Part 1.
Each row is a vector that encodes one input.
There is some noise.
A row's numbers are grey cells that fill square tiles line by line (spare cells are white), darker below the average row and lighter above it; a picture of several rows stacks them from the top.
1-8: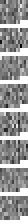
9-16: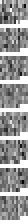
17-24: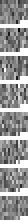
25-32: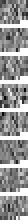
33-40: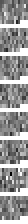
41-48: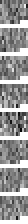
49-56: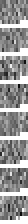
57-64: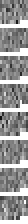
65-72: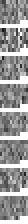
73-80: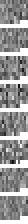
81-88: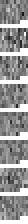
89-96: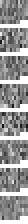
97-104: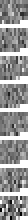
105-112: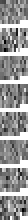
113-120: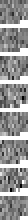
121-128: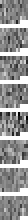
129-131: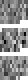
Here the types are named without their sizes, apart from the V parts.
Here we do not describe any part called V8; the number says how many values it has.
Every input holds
a label, together with either a fixed value, or a true/false value and a value of V8.
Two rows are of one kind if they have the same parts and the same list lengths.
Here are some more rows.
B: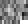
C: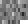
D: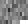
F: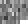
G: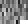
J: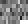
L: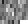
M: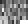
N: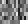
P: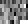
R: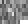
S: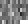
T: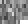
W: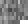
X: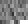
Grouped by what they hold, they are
B, C, F, L, N, R, S, T
D, G, J, M, P, W, X

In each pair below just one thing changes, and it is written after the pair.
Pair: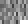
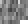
the label
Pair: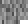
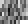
the label
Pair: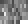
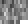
the true/false value
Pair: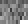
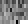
the true/false value
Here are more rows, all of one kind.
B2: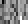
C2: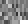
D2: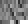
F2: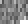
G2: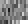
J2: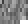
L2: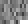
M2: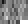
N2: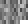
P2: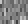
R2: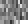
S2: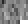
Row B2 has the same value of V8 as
C2, J2 and S2.
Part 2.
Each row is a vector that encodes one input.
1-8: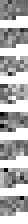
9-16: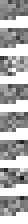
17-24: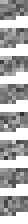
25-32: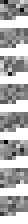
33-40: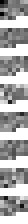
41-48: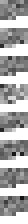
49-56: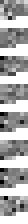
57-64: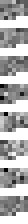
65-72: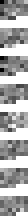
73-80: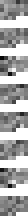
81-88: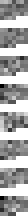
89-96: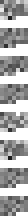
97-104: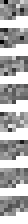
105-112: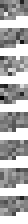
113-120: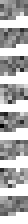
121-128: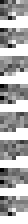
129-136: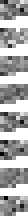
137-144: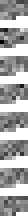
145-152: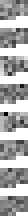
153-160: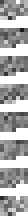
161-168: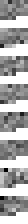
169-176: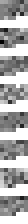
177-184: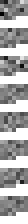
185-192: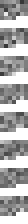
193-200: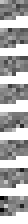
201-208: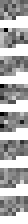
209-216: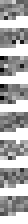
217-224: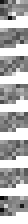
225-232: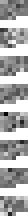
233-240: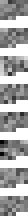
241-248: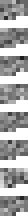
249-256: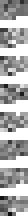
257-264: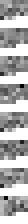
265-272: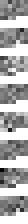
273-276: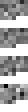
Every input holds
either a point on a 9-point circle and a node of a 19-node tree, or a point on a 13-point circle.
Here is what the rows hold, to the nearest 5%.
About 70% of them hold a point on a 9-point circle and a node of a 19-node tree. The rest hold a point on a 13-point circle.
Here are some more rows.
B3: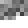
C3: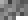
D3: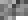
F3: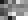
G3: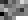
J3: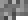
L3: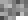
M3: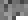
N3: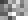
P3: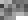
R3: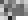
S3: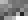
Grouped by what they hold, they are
B3, C3, D3, J3, L3, M3, P3, S3
F3, G3, N3, R3

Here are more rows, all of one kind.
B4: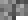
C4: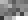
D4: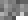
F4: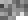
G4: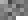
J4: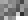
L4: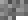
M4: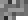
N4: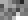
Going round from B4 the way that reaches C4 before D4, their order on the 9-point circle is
B4, L4, M4, G4, C4, J4, N4, F4, D4.
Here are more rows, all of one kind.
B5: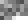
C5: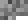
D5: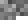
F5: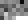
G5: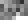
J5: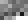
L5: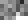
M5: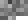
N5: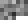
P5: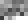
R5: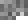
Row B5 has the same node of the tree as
C5, J5 and M5.
